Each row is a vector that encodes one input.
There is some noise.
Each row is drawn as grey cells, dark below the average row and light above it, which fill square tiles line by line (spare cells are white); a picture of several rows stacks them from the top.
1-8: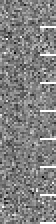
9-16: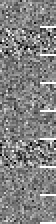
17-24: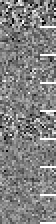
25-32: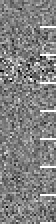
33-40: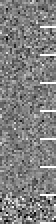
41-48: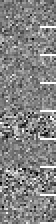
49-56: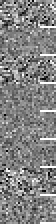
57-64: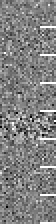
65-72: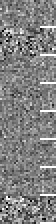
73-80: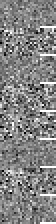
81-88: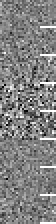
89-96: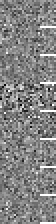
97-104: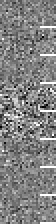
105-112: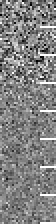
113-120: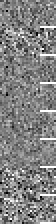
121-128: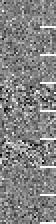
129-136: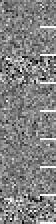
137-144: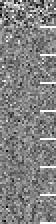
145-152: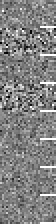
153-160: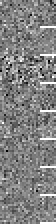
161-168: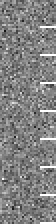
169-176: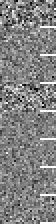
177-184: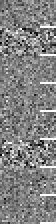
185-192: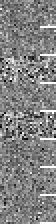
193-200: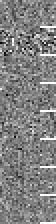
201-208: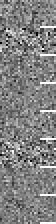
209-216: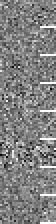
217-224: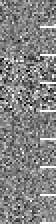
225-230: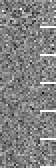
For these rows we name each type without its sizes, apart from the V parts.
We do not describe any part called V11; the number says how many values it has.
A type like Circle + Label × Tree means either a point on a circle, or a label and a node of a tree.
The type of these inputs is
(Bool × Bool × Bool × Bool + Unit) × V11 × V11 + List(Line).
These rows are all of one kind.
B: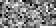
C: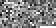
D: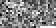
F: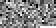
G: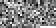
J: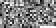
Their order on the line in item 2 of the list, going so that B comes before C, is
B, G, J, F, D, C.
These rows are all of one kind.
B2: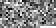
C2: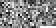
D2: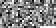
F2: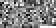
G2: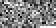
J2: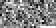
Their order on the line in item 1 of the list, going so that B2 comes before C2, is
J2, B2, G2, C2, F2, D2.
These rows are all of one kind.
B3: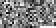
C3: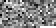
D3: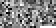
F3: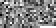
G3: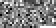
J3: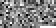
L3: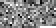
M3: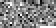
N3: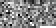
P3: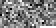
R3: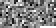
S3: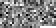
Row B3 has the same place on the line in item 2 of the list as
N3 and P3.
